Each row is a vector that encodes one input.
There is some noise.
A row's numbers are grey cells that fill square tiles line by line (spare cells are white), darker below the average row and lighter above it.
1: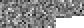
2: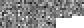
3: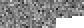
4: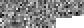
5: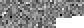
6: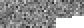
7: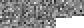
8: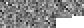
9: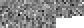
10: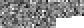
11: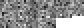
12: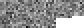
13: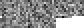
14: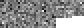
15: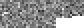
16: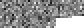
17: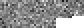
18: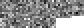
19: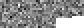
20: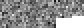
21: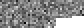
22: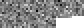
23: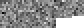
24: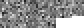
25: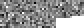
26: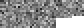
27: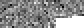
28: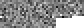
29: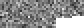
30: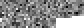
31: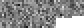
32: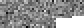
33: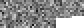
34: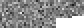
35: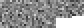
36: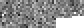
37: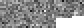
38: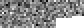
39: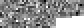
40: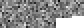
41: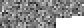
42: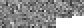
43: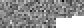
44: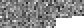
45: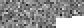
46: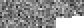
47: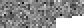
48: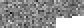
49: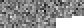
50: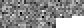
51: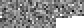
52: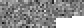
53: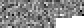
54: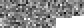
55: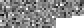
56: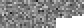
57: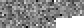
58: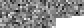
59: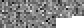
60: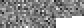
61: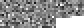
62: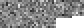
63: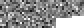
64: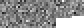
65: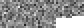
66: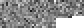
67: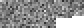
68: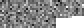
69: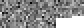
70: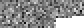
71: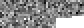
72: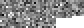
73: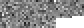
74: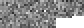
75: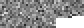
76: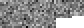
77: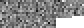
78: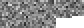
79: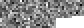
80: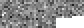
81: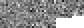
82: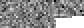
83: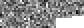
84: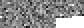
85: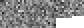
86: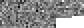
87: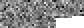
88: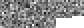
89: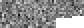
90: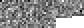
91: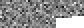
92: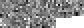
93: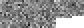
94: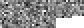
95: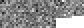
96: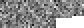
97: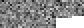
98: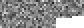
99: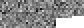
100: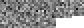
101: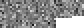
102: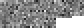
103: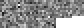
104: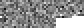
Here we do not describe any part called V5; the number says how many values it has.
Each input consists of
a point on a 7-point line and a value of V5, together with either a fixed value, or three true/false values.
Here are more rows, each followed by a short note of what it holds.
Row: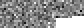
a point on a 7-point line, three true/false values and a value of V5
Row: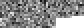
a point on a 7-point line, three true/false values and a value of V5
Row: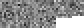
a point on a 7-point line, three true/false values and a value of V5
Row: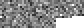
a point on a 7-point line and a value of V5
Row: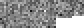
a point on a 7-point line and a value of V5
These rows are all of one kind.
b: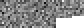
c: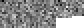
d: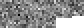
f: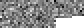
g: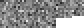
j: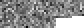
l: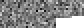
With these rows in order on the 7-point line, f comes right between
b and c.
